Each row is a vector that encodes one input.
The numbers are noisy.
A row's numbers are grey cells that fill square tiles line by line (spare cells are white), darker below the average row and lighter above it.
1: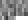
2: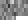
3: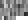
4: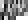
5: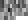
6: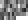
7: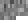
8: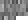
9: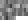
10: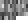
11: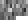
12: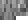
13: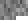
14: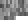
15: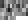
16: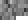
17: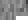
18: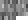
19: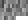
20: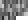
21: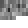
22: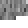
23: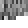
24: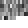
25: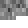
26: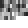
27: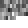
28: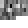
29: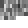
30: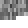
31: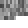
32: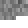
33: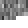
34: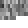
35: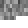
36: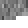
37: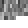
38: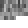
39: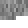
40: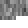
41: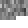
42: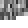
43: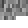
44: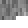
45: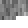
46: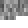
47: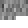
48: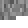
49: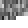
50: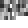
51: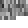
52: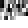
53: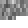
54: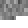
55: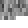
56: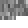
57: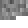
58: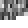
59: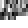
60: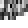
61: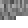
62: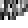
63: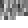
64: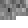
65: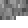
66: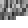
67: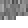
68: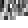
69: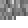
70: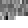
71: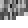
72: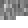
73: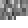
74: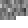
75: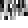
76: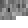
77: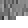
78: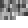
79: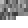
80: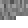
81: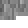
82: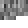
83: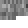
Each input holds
one of 7 labels, together with either one of 7 labels, or a point on a 5-point line.
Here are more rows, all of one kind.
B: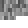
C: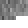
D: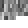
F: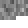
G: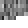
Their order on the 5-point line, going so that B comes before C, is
D, B, C, G, F.
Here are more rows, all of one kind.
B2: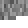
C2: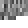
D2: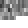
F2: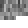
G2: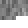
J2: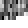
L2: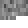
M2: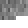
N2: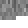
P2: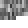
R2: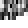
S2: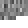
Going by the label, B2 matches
F2 and M2.
